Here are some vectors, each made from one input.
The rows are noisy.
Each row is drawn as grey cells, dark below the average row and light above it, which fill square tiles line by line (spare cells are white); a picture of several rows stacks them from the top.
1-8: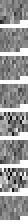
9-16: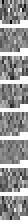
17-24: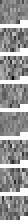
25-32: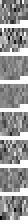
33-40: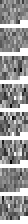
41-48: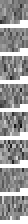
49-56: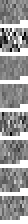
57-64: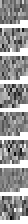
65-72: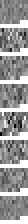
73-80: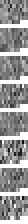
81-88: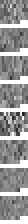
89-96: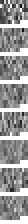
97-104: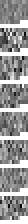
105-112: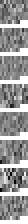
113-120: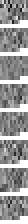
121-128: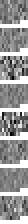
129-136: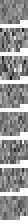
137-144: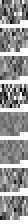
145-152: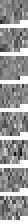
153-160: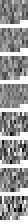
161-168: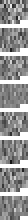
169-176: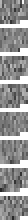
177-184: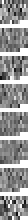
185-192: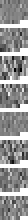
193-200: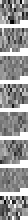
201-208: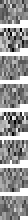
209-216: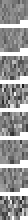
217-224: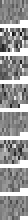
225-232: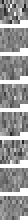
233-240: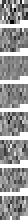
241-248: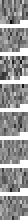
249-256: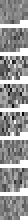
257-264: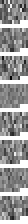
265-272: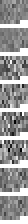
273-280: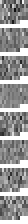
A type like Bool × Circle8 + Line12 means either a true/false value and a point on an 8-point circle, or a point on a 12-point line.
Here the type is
Line17 + List2(Line5).
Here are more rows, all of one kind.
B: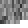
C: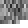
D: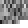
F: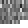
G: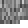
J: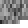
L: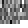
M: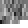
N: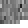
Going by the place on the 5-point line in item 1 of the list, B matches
D, L and N.
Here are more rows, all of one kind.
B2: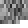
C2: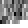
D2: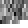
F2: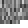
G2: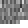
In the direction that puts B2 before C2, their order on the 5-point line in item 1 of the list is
B2, G2, C2, D2, F2.
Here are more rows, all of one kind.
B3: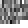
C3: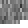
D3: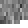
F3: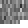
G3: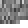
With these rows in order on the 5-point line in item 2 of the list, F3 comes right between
C3 and G3.
